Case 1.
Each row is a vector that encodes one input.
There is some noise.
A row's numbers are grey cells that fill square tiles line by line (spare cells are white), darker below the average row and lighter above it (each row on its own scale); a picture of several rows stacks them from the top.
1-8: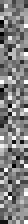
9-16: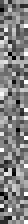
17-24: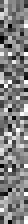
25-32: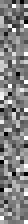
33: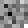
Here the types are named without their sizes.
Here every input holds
a node of a tree.
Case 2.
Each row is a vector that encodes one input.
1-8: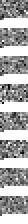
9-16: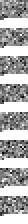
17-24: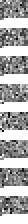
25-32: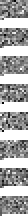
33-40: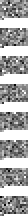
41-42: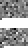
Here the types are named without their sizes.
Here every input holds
a point on each of two lines.
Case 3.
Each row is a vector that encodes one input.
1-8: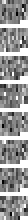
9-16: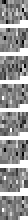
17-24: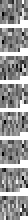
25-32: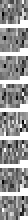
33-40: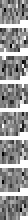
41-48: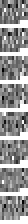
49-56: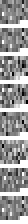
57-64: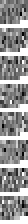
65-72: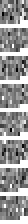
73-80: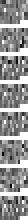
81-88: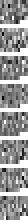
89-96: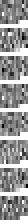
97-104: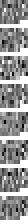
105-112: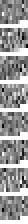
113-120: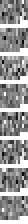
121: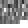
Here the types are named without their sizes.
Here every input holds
either a fixed value, or four true/false values.
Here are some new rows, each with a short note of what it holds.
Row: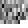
a fixed value
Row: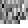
a fixed value
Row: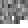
four true/false values
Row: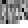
four true/false values
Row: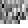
a fixed value
